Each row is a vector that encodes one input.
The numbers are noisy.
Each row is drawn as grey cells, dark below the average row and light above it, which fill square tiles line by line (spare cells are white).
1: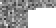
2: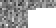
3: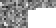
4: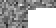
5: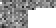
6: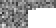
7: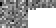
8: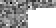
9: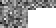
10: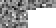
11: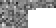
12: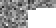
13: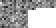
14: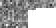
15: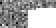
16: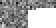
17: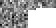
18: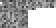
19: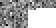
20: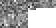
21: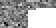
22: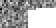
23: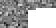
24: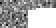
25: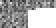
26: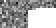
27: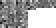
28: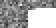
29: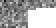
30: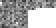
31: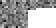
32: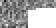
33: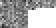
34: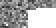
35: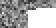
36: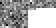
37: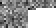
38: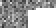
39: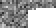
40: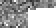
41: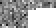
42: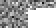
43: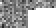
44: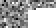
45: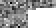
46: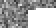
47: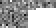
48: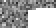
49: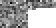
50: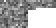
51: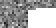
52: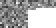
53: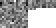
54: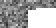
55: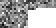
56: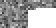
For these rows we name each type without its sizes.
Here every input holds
a node of a tree and a true/false value.
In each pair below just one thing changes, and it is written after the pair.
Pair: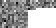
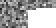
the true/false value
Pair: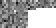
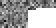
the node of the tree
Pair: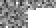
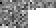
the true/false value
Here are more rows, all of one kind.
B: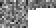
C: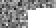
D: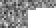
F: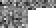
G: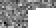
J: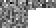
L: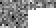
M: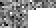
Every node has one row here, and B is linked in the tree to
D and J.
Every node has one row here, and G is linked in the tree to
D.
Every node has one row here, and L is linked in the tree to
D and M.
